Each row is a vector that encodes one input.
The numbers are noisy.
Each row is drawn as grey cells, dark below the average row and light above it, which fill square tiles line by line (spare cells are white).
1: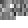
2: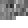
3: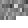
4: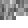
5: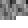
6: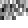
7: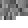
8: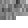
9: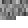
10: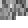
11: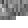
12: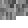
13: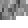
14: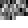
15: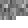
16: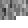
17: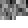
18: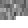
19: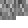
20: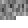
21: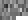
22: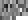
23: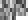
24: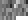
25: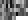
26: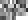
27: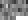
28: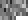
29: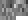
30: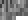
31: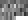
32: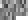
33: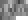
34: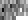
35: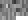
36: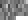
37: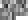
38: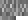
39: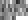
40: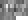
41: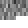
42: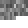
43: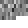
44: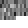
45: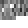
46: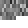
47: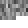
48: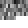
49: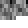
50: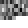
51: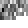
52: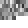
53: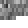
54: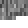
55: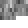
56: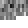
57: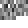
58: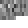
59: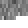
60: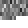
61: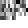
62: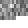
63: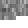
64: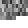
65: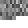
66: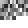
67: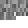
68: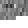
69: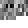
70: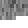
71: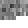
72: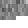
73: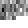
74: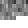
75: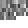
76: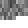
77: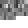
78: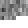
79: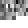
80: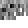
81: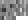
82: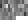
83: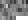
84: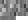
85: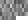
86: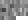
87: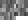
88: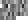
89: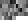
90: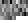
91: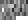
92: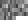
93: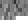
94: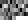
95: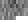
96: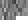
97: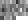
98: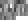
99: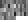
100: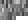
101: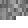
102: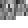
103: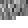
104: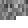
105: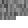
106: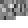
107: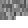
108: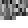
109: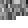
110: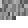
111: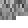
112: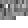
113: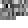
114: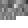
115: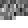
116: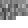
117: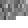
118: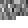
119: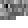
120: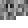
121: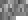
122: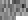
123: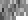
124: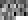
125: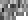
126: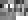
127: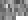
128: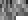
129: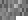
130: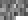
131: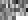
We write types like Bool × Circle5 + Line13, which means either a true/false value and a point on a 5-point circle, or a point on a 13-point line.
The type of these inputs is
Circle9 × Circle9 × Line13.
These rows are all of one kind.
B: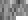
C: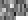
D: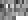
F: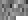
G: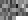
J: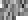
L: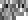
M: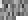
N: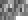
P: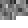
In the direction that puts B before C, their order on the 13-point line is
F, D, P, M, J, B, L, G, C, N.
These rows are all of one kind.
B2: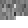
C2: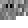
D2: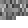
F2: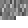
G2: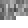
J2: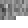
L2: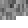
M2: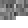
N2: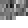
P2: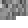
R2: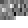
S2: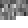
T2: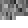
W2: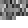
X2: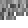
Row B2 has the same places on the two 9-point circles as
C2, M2, N2 and S2.
